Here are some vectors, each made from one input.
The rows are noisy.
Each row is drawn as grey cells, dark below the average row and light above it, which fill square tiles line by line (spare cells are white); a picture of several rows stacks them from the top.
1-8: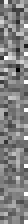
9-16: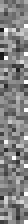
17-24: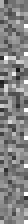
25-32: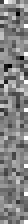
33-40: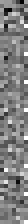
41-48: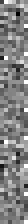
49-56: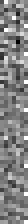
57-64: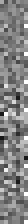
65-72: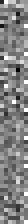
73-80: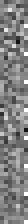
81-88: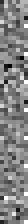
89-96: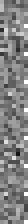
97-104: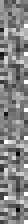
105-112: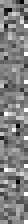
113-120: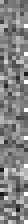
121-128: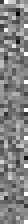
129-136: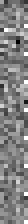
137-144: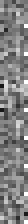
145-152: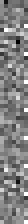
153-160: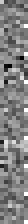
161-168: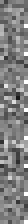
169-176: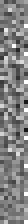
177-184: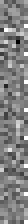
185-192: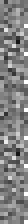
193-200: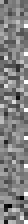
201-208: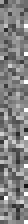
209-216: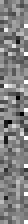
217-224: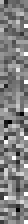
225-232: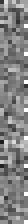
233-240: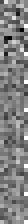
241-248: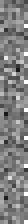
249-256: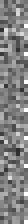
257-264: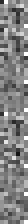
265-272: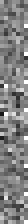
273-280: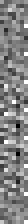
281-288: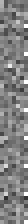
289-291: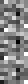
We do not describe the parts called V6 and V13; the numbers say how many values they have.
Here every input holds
either a point on a 9-point circle and a true/false value, or a fixed value, or a value of V6 and a value of V13.
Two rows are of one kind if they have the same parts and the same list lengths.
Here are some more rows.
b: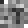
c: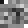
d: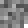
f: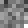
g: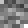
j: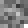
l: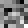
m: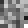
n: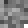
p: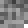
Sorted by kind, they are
b, c, m
d, f, g, j, n, p
l

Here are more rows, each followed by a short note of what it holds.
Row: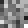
a point on a 9-point circle and a true/false value
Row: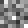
a point on a 9-point circle and a true/false value
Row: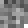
a value of V6 and a value of V13
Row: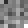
a value of V6 and a value of V13
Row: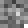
a value of V6 and a value of V13
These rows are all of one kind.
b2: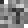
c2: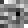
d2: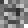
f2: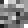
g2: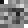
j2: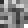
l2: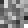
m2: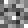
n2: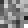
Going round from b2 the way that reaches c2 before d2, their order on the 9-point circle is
b2, j2, n2, l2, f2, m2, c2, d2, g2.
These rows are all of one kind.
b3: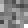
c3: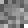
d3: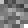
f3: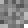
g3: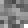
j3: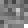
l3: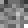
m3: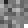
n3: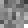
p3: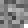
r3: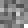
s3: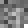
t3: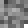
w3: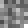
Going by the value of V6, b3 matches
f3, n3 and r3.
